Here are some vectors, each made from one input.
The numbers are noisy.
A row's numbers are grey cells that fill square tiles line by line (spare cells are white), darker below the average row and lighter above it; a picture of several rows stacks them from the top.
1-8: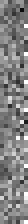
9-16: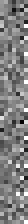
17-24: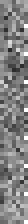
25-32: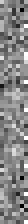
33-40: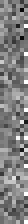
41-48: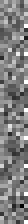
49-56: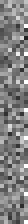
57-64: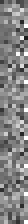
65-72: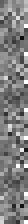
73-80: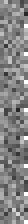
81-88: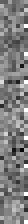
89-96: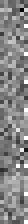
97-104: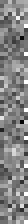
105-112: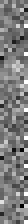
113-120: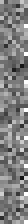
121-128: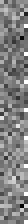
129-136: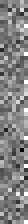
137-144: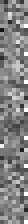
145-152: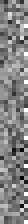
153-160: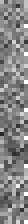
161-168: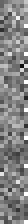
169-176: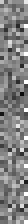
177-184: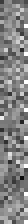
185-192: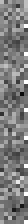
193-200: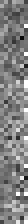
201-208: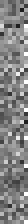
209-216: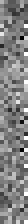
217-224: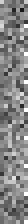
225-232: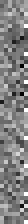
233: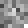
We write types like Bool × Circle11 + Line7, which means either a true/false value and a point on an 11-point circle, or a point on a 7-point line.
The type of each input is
List2(Circle14).
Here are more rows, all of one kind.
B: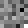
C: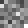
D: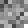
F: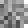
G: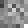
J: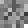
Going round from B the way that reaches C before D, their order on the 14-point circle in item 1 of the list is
B, C, D, G, F, J.
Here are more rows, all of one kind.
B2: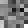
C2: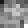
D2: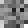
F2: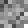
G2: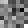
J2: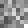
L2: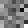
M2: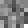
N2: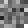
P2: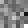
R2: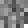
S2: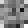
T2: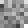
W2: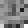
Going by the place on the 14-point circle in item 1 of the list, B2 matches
D2, L2, S2 and W2.
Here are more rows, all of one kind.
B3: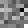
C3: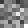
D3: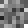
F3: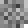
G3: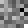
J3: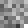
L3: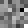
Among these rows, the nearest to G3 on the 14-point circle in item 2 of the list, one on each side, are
B3 and D3.
